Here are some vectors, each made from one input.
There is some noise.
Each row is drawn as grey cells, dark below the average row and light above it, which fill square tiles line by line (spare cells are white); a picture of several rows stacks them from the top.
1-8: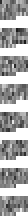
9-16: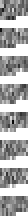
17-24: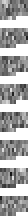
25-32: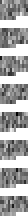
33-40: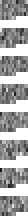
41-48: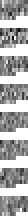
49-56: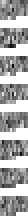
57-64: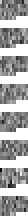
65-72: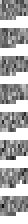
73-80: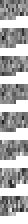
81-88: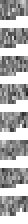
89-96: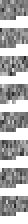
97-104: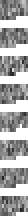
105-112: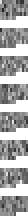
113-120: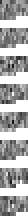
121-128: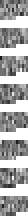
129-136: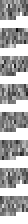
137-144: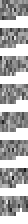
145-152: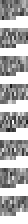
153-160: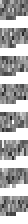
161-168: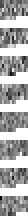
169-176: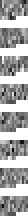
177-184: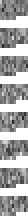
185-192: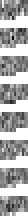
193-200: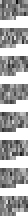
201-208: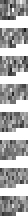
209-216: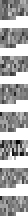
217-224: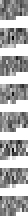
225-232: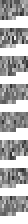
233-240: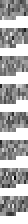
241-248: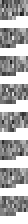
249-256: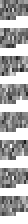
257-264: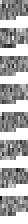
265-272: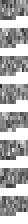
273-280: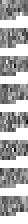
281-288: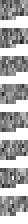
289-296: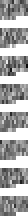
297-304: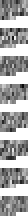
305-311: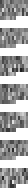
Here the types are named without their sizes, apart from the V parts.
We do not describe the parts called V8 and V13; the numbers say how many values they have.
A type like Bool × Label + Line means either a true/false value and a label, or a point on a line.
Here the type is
(Bool × V13 + Unit) × (Tree + V8).
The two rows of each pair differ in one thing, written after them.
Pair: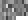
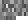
the value of V8
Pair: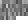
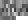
the value of V8
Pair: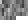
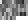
the value of V13
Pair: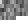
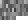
the true/false value
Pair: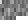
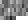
the value of V13
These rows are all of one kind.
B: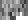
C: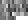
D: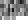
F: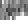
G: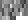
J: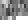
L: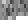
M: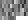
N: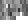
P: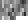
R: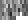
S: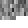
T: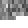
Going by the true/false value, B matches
G, M, P and S.
